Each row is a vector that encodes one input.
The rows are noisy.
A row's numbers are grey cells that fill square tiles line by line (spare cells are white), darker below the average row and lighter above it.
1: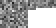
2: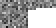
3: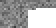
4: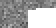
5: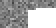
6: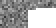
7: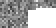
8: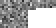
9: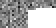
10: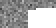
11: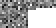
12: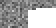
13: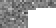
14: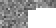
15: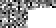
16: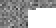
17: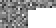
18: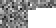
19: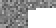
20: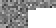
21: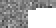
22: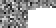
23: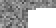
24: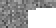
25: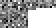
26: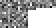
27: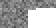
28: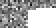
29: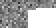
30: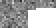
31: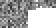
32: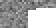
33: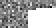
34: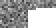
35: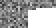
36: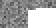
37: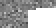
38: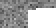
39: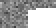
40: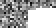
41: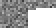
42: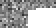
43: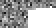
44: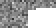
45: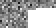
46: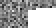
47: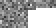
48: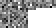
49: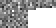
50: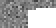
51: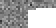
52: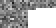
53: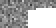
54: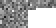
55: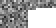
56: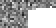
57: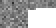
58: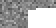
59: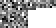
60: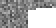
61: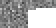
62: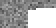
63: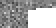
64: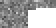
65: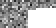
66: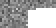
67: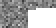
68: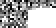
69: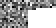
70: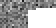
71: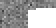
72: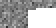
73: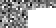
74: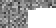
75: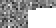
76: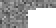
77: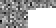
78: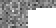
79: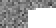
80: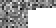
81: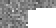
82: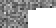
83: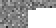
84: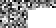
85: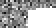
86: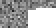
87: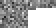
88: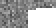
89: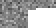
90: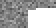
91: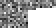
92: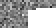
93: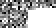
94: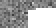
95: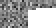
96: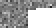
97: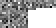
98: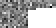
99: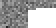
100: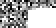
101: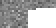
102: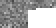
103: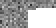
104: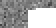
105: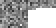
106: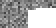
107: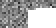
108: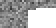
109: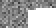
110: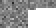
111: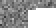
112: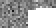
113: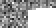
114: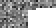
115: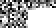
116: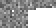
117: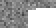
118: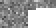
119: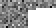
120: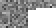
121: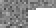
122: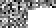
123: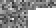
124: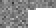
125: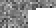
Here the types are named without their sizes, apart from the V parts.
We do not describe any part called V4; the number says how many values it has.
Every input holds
a point on a circle and a point on a line, together with a list of values of V4.
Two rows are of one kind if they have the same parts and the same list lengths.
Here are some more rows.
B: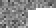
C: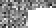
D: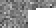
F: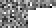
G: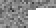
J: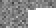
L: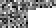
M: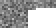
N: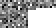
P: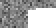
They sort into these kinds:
B, C, J, M
D, F, G, L
N, P

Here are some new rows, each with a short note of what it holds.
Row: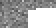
a point on a circle and a point on a line, together with a list of one item
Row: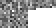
a point on a circle and a point on a line, together with a list of one item
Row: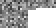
a point on a circle and a point on a line, together with a list of one item
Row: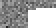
a point on a circle and a point on a line, together with a list of two items
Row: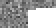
a point on a circle and a point on a line, together with a list of one item
